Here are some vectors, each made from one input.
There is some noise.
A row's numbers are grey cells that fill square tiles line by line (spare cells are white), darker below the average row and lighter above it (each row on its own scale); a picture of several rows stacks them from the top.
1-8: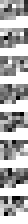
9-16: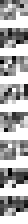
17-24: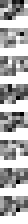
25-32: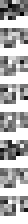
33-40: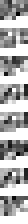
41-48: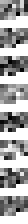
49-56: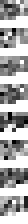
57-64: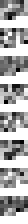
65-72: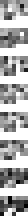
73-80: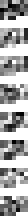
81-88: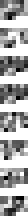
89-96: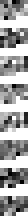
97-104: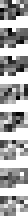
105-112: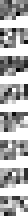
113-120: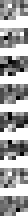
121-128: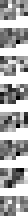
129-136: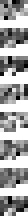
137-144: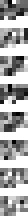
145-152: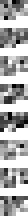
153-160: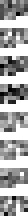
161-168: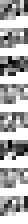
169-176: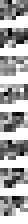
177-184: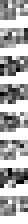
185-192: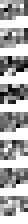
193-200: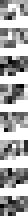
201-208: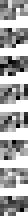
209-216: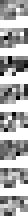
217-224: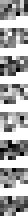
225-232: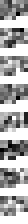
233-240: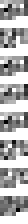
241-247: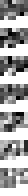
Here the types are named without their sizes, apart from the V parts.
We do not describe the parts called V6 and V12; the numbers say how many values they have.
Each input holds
either a value of V6 and a value of V12, or a list of points on a line.
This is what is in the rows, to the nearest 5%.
About 45% of them hold a value of V6 and a value of V12. The rest are lists of points on a line.
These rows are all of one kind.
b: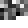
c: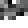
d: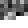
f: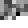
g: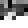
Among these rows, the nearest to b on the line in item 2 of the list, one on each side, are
c and f.
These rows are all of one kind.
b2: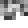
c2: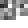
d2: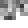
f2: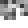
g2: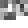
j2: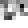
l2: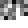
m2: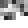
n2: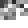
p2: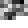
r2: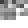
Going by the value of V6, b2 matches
d2, g2, j2 and m2.
